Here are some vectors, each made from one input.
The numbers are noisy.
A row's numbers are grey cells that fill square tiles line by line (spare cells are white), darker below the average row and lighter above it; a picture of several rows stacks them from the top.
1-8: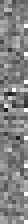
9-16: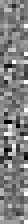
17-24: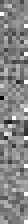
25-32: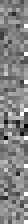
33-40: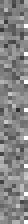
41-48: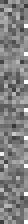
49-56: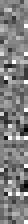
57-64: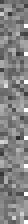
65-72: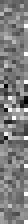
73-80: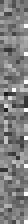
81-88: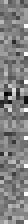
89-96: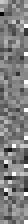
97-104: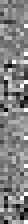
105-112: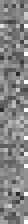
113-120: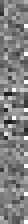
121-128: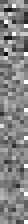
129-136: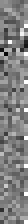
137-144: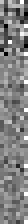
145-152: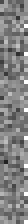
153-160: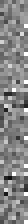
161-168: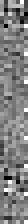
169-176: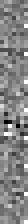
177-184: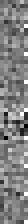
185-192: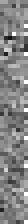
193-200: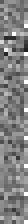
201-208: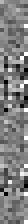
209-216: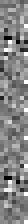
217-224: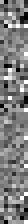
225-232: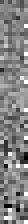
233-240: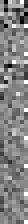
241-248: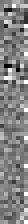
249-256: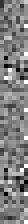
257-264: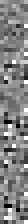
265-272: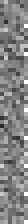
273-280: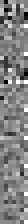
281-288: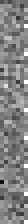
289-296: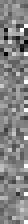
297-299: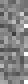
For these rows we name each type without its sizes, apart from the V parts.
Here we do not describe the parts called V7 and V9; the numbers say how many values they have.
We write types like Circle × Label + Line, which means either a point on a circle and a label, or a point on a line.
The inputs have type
Bool × Bool × Bool × V7 × V9 + Label.
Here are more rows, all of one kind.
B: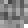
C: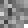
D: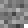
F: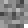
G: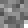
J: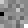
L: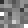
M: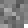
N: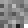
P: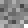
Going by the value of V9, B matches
D and F.
